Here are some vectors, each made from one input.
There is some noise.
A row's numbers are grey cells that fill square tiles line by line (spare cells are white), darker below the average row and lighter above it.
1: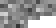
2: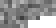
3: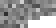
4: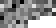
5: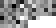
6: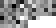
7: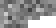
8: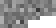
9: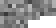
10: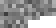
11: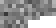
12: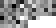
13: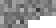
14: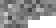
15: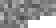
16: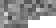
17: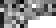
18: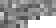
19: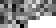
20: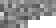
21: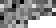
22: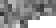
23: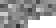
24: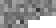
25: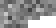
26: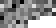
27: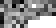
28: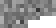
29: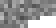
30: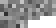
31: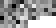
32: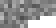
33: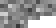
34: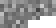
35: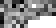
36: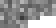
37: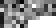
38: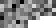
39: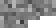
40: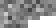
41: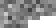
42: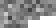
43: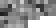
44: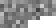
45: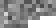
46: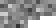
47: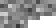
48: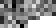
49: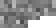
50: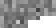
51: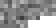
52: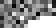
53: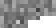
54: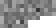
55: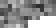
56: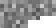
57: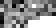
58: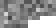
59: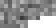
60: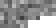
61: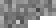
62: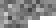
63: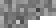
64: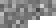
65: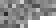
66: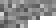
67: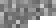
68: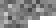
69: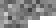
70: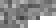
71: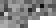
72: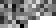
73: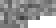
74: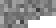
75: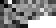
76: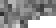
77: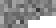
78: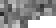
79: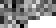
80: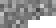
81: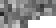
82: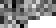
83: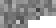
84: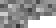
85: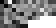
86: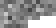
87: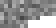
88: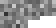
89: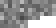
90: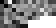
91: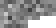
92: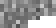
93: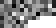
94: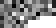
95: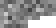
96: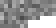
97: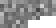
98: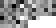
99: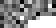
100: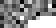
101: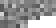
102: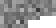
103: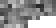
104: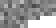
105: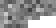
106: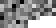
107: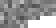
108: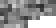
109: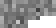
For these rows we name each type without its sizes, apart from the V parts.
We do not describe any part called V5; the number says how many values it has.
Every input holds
either a true/false value and a value of V5, or a list of points on a line.
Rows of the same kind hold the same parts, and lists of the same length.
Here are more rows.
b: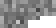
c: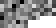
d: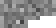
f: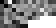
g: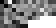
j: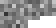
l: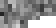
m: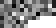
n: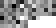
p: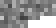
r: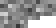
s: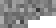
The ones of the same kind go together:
b, d, j, l, s
c, m, n
f, g
p
r

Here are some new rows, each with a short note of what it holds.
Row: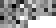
a true/false value and a value of V5
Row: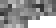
a list of three items
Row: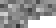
a list of one item
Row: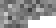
a list of one item
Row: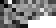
the empty list
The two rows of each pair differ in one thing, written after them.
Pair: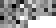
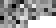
the true/false value
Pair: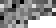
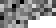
the true/false value
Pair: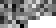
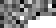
the value of V5
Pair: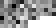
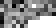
the value of V5
